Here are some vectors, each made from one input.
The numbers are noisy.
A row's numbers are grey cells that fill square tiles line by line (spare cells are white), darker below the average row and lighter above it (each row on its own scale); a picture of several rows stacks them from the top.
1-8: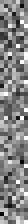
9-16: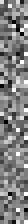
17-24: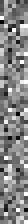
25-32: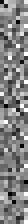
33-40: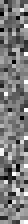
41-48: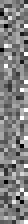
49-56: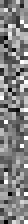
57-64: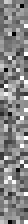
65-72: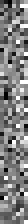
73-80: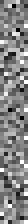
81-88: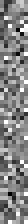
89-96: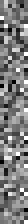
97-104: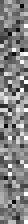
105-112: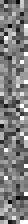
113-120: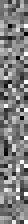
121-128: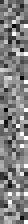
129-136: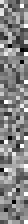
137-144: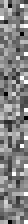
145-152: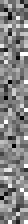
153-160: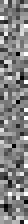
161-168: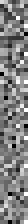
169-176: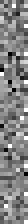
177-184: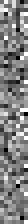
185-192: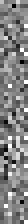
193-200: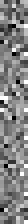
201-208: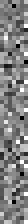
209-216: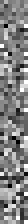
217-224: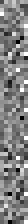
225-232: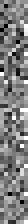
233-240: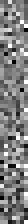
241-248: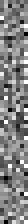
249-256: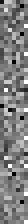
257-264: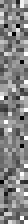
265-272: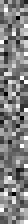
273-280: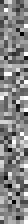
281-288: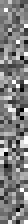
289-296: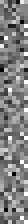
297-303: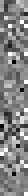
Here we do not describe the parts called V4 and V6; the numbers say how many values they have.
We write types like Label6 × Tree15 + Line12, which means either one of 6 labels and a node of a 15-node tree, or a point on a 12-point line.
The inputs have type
(Bool × Bool × Bool × Bool + V6) × (Tree14 + V4).
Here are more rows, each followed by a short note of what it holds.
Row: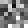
a value of V4 and a value of V6
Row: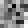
a node of a 14-node tree and a value of V6
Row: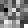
a value of V4 and a value of V6
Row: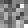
a node of a 14-node tree and four true/false values
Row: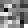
a node of a 14-node tree and a value of V6
